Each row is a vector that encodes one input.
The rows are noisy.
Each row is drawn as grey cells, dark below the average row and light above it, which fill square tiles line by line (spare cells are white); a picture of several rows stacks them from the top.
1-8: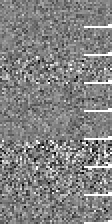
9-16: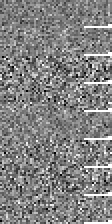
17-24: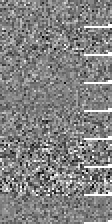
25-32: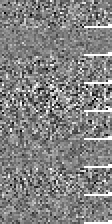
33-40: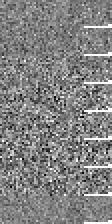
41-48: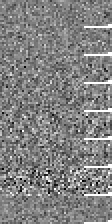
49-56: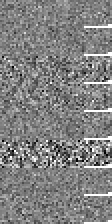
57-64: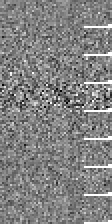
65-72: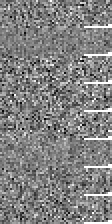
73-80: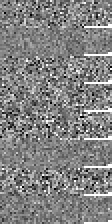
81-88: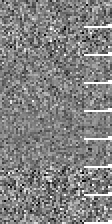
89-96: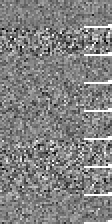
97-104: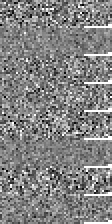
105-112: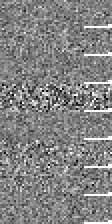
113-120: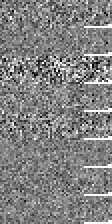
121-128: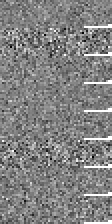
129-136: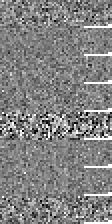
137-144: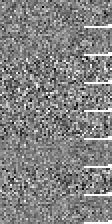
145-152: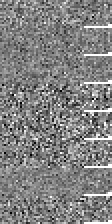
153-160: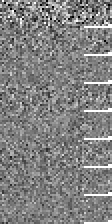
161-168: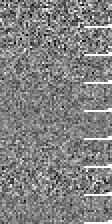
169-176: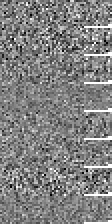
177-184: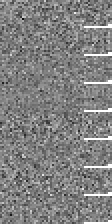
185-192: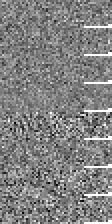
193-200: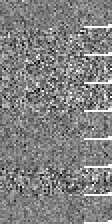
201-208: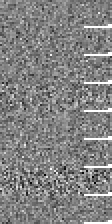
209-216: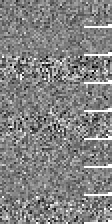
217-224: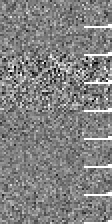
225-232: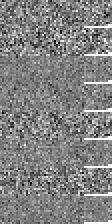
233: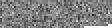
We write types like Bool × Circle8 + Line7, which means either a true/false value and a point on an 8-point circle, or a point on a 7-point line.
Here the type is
Bool × Bool × Bool × Bool × Line12 + Circle11.
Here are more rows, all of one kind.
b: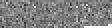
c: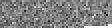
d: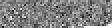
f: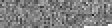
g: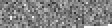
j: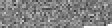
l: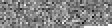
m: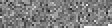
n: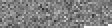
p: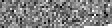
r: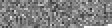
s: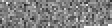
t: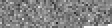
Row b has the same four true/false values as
d, m, p and s.
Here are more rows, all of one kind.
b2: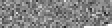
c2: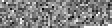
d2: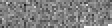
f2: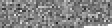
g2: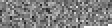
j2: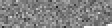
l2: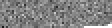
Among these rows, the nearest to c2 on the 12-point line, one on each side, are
d2 and l2.
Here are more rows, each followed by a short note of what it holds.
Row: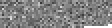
a point on a 12-point line and four true/false values
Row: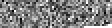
a point on a 12-point line and four true/false values
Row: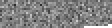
a point on a 12-point line and four true/false values
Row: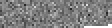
a point on a 12-point line and four true/false values
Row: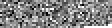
a point on an 11-point circle
